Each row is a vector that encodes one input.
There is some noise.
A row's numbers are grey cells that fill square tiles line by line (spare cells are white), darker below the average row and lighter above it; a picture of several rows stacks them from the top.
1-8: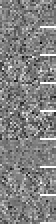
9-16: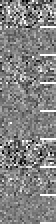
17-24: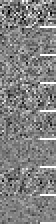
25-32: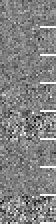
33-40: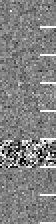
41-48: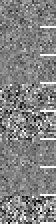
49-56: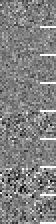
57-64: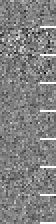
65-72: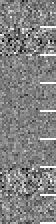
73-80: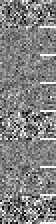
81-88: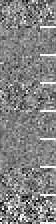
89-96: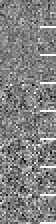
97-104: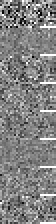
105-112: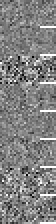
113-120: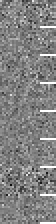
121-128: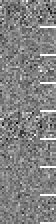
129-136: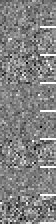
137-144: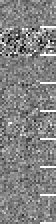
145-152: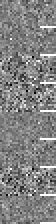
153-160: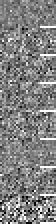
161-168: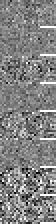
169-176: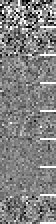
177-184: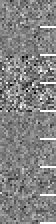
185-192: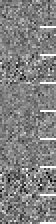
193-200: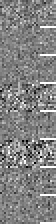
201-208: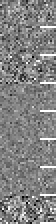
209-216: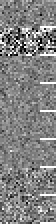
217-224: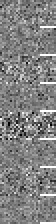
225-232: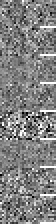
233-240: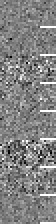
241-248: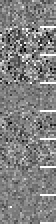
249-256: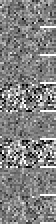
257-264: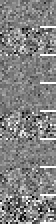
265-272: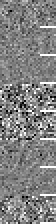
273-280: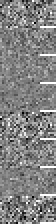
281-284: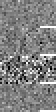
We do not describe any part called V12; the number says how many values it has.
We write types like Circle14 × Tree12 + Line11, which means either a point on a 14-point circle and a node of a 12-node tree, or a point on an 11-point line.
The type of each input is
Bool × Bool × Bool × Bool × (Label7 + Line7) × V12.
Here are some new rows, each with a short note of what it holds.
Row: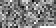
one of 7 labels, four true/false values and a value of V12
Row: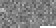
one of 7 labels, four true/false values and a value of V12
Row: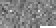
one of 7 labels, four true/false values and a value of V12
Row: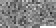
one of 7 labels, four true/false values and a value of V12
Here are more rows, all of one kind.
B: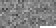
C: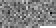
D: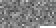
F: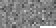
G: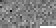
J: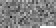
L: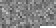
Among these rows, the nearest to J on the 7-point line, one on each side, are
C and D.
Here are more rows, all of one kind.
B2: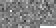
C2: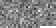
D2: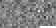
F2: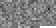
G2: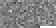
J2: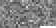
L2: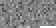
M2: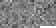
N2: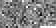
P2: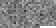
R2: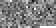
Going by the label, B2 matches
C2, D2, L2 and M2.
